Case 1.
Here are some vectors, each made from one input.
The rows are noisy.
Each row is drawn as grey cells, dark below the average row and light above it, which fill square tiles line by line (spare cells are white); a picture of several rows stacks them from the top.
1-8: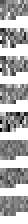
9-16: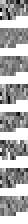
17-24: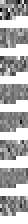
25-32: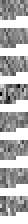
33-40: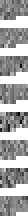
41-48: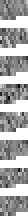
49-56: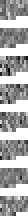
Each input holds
one of 7 labels and a true/false value.
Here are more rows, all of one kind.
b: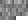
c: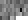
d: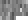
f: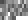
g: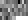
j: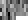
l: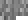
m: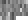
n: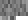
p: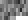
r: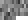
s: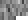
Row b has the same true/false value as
c, f, j and s.
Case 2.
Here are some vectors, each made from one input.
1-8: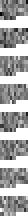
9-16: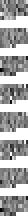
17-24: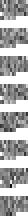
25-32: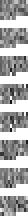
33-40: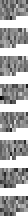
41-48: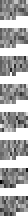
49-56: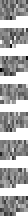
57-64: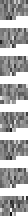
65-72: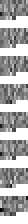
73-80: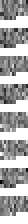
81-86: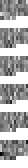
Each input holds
a node of an 11-node tree and a true/false value.
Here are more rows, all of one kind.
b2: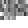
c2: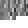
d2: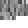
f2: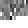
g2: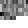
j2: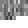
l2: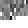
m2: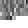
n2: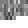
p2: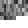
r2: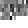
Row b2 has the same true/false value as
c2 and d2.
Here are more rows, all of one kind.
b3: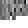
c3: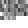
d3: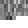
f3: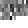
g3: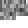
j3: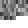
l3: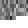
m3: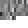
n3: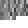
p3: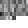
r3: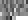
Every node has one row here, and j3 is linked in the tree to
b3, l3 and m3.
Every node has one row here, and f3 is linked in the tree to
c3.
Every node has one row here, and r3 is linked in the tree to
c3, d3 and l3.
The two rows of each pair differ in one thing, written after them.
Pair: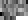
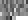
the node of the tree
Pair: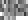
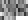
the node of the tree
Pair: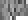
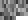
the true/false value
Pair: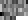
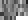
the node of the tree
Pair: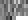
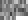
the true/false value
